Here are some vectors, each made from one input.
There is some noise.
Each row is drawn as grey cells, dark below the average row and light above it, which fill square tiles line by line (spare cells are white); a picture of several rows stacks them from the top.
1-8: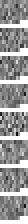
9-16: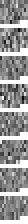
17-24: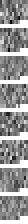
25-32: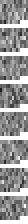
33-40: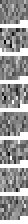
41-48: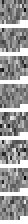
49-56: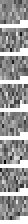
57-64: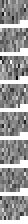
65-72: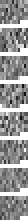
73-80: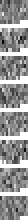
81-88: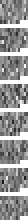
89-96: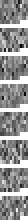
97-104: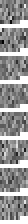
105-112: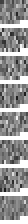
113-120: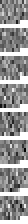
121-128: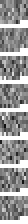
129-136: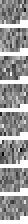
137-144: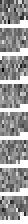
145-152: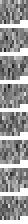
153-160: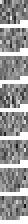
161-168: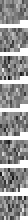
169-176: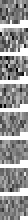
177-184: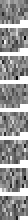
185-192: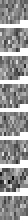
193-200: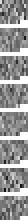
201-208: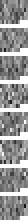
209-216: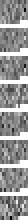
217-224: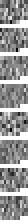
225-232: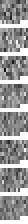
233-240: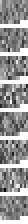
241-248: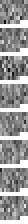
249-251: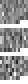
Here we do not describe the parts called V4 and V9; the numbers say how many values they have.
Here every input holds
either a value of V4 and a value of V9, or a list of up to two points on a 7-point line.
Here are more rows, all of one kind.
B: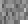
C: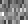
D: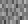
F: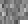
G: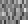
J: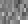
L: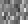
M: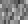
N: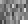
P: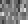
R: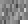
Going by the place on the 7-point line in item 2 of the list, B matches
C, J and P.
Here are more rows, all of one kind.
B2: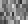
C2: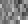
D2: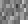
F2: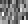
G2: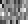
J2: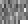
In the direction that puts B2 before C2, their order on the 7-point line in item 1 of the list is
G2, D2, J2, F2, B2, C2.
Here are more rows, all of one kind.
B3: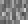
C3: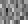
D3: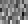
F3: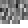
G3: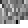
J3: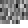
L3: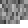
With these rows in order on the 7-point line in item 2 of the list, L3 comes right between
B3 and J3.
